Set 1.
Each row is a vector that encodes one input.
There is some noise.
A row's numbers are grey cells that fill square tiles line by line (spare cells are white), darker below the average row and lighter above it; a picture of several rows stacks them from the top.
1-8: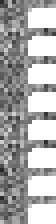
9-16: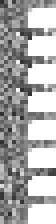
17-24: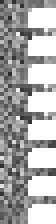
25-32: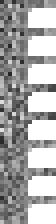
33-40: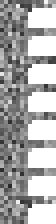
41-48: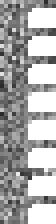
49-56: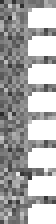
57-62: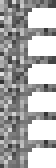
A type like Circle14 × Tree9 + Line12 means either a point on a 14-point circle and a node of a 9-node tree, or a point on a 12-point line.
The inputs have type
Line6.
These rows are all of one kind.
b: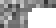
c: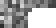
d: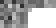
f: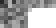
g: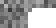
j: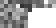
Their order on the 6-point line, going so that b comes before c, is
j, d, f, g, b, c.
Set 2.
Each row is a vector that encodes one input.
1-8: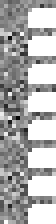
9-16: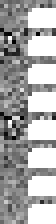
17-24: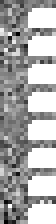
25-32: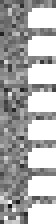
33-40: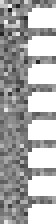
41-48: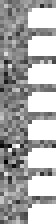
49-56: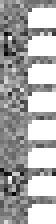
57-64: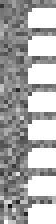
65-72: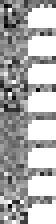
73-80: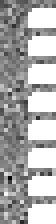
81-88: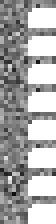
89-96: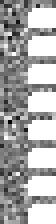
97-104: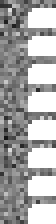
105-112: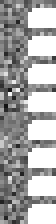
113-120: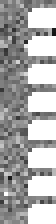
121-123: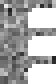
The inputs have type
Circle19 + Unit.
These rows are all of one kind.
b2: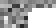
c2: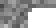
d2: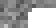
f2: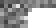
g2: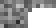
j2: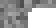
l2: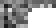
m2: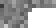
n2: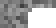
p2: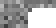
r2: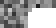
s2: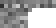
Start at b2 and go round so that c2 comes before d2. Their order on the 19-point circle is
b2, r2, f2, s2, m2, c2, d2, j2, n2, l2, p2, g2.
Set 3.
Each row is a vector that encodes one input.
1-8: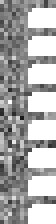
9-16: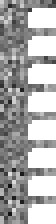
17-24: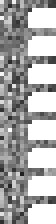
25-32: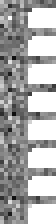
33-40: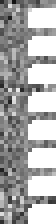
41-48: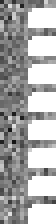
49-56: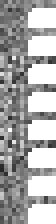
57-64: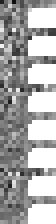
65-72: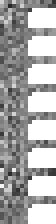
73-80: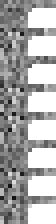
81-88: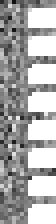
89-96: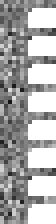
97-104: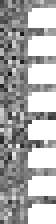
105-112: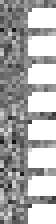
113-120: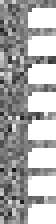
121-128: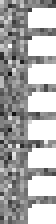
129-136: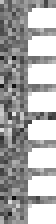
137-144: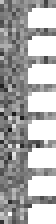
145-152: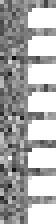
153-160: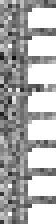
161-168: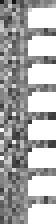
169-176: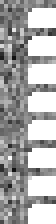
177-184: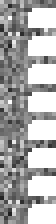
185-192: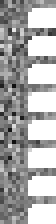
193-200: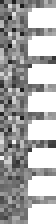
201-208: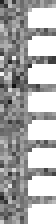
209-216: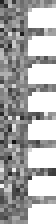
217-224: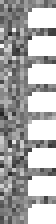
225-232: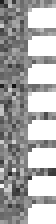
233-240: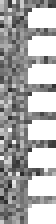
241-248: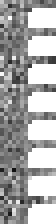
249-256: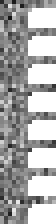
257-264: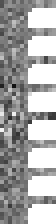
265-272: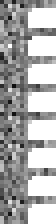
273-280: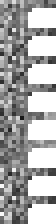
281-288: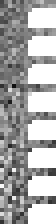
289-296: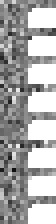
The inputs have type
Line18.
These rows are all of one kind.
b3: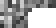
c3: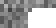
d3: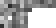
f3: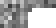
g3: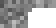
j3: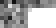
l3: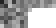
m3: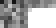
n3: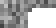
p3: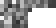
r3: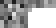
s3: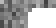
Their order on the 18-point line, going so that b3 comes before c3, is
b3, p3, d3, f3, n3, s3, c3, g3, l3, m3, j3, r3.
